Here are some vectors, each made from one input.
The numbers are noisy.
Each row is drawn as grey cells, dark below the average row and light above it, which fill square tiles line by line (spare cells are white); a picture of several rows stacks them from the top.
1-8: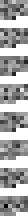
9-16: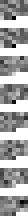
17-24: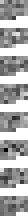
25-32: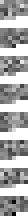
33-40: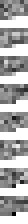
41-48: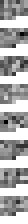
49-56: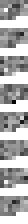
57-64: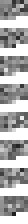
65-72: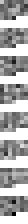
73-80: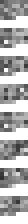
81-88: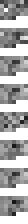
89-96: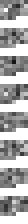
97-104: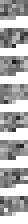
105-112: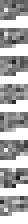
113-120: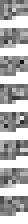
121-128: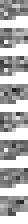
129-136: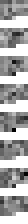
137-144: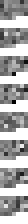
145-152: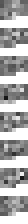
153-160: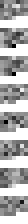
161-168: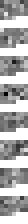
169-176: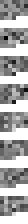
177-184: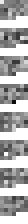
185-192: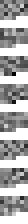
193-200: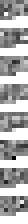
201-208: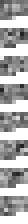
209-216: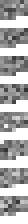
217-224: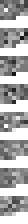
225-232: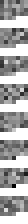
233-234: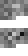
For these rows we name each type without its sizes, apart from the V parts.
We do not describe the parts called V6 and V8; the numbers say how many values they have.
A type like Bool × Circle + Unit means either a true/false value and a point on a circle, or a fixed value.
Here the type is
Label × Label + (Line + V8) × V6.
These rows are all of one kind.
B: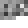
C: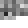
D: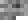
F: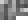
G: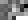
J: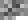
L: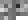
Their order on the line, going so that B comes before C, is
B, C, J, L, D, F, G.
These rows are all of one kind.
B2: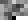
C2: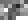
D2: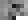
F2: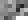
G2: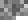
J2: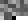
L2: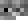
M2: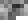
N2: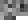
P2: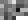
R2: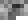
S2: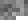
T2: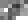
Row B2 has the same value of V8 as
J2 and P2.
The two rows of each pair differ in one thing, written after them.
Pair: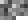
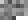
the value of V6
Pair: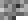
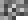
the value of V6
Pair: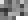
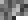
the value of V6
